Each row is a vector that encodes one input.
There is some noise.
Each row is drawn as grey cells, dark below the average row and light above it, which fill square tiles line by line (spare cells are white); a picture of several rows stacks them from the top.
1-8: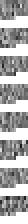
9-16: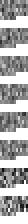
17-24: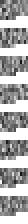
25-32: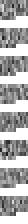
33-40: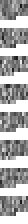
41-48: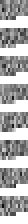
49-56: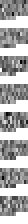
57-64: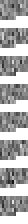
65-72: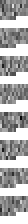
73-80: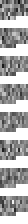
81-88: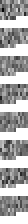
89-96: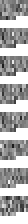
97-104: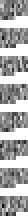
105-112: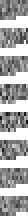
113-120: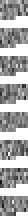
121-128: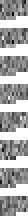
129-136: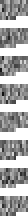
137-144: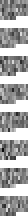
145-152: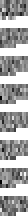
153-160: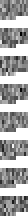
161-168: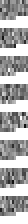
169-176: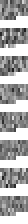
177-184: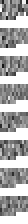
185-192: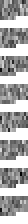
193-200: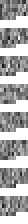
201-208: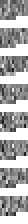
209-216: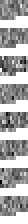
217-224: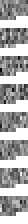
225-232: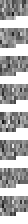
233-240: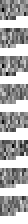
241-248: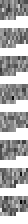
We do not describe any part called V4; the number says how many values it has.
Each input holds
a list of up to two items, each a true/false value and a value of V4.
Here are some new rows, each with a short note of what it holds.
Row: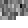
a list of one item
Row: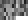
the empty list
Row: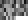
the empty list
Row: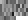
a list of two items
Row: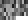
the empty list
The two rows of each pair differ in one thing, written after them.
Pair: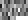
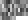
the value of V4 in item 2 of the list
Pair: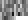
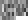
the value of V4 in item 1 of the list
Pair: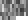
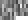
the true/false value in item 1 of the list
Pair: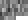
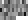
the true/false value in item 2 of the list
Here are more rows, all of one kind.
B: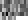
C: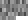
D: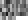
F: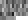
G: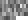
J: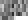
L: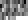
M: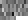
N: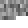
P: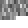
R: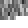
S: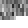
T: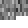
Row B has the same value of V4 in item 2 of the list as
G, M and P.
